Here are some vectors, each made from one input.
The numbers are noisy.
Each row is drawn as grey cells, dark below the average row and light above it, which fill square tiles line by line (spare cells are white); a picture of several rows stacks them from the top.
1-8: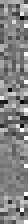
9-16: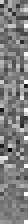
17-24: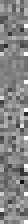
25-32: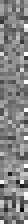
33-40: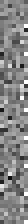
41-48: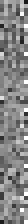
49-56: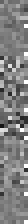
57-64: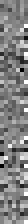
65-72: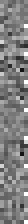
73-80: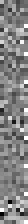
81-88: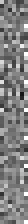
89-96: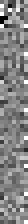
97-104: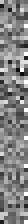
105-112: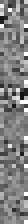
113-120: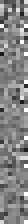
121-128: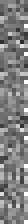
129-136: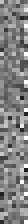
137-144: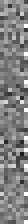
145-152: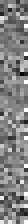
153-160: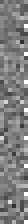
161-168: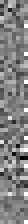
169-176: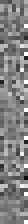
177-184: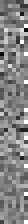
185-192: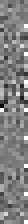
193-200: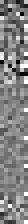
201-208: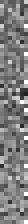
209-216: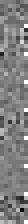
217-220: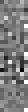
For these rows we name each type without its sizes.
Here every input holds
either a label, or three true/false values.
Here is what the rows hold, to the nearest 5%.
About 30% of them hold a label. The rest hold three true/false values.
